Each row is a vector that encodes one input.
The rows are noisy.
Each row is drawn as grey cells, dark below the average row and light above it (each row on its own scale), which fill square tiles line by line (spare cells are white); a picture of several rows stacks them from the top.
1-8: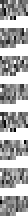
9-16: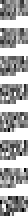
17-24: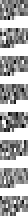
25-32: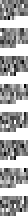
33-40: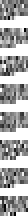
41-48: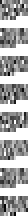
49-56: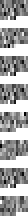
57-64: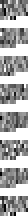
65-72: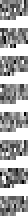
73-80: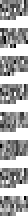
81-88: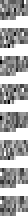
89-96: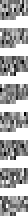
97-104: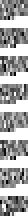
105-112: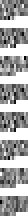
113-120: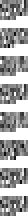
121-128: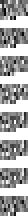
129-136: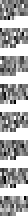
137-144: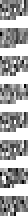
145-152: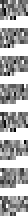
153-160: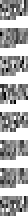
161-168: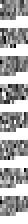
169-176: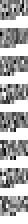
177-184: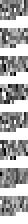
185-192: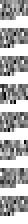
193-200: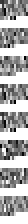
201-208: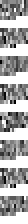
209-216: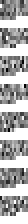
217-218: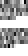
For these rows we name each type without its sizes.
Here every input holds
four true/false values.
